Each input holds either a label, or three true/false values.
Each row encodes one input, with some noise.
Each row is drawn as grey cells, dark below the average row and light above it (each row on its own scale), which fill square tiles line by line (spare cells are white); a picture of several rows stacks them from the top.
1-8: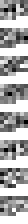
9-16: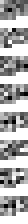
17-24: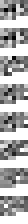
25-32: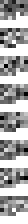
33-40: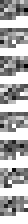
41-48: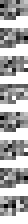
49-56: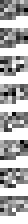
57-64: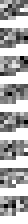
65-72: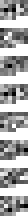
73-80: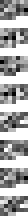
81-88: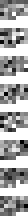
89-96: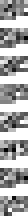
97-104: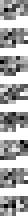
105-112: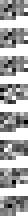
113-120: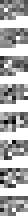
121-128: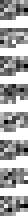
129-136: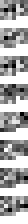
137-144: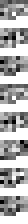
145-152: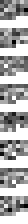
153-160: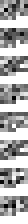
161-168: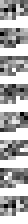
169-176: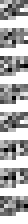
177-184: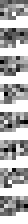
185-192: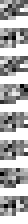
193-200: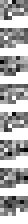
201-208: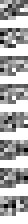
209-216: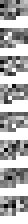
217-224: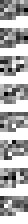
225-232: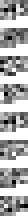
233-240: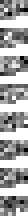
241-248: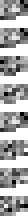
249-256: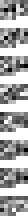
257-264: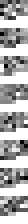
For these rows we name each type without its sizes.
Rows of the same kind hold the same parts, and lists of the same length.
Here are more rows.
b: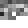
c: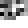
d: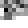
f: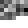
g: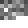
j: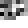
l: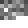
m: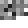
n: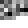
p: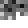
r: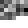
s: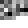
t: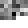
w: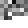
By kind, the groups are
b, c, f, g, j, l, n, r, s
d, m, p, t, w

